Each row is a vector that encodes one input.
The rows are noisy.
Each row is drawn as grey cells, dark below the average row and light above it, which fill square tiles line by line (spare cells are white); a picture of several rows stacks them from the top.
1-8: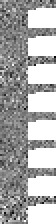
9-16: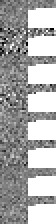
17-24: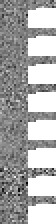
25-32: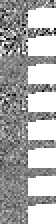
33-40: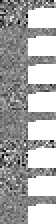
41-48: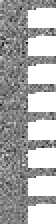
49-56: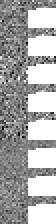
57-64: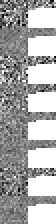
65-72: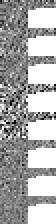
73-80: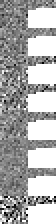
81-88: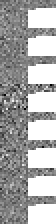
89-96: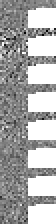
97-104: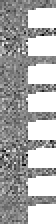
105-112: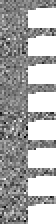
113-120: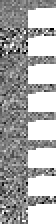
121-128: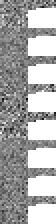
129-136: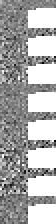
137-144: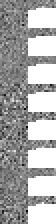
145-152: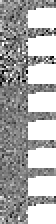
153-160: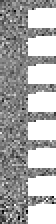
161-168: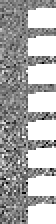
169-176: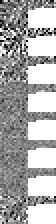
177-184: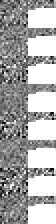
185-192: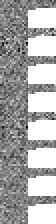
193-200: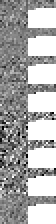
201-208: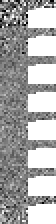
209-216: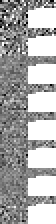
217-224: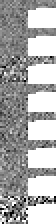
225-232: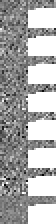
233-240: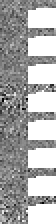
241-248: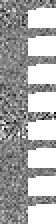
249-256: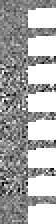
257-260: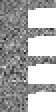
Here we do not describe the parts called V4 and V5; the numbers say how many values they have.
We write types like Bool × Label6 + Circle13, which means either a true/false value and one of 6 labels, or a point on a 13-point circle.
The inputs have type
Bool × ((Line7 + V5) × Line8 + V4).
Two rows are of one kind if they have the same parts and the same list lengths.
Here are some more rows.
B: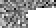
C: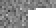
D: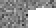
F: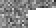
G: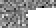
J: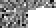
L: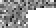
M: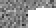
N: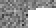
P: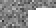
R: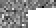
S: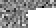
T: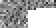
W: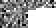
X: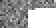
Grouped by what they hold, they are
B, D, J, M, N
C, G, L, S, T, X
F, P, R, W

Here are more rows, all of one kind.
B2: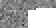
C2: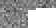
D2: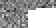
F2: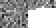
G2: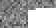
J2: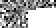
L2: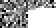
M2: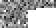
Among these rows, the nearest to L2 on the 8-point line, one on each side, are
F2 and J2.
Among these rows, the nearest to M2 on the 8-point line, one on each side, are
B2 and F2.
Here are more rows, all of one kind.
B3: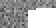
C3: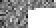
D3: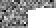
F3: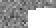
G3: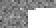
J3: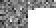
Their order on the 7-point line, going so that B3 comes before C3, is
D3, G3, F3, J3, B3, C3.
